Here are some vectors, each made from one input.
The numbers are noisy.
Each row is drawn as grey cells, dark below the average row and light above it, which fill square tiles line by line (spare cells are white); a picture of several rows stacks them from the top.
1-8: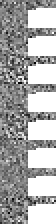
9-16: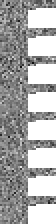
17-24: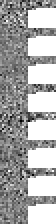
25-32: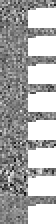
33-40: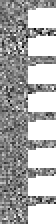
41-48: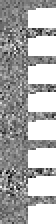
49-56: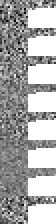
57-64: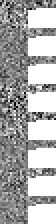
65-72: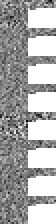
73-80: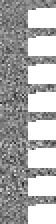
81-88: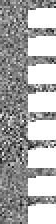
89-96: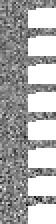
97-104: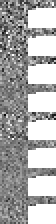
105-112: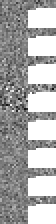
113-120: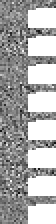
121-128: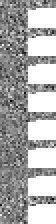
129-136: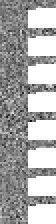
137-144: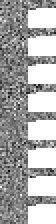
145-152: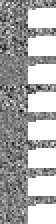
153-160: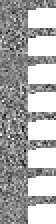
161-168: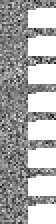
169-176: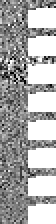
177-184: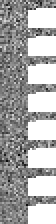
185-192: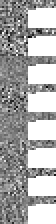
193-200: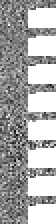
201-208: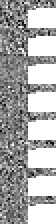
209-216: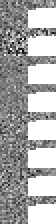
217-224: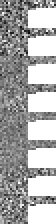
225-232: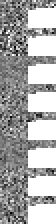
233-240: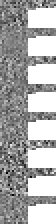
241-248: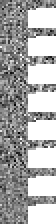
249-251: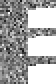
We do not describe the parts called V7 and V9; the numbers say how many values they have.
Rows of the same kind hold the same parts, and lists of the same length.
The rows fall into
4 kinds.
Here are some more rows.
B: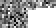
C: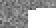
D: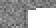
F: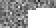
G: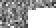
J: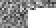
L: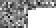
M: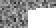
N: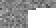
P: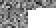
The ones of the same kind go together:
B
C, D, J, N
F, G, P
L, M

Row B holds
one of 5 labels.
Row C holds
a value of V7 and a value of V9.
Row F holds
a point on an 8-point line.
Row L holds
a point on a 5-point line and a value of V7.
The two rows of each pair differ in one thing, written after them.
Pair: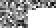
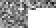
the place on the 5-point line
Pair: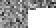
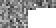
the place on the 5-point line
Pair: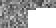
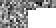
the place on the 5-point line
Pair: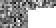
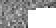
the place on the 5-point line
